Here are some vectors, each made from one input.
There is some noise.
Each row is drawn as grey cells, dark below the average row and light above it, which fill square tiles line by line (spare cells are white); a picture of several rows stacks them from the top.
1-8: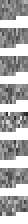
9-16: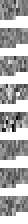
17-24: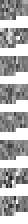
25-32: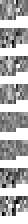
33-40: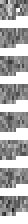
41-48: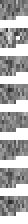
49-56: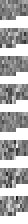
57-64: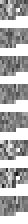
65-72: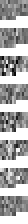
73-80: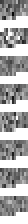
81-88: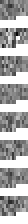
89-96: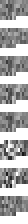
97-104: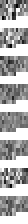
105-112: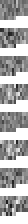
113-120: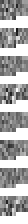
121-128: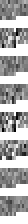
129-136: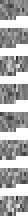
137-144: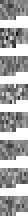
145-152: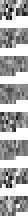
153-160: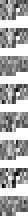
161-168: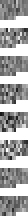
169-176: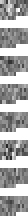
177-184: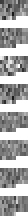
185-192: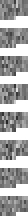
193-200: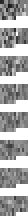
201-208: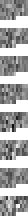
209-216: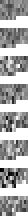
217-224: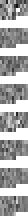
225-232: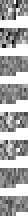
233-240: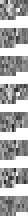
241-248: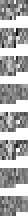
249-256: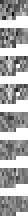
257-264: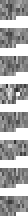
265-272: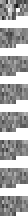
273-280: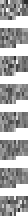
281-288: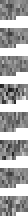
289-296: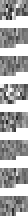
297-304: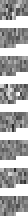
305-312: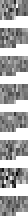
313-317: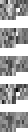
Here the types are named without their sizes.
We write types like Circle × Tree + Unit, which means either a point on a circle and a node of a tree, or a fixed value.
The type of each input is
Bool × Bool × Bool.
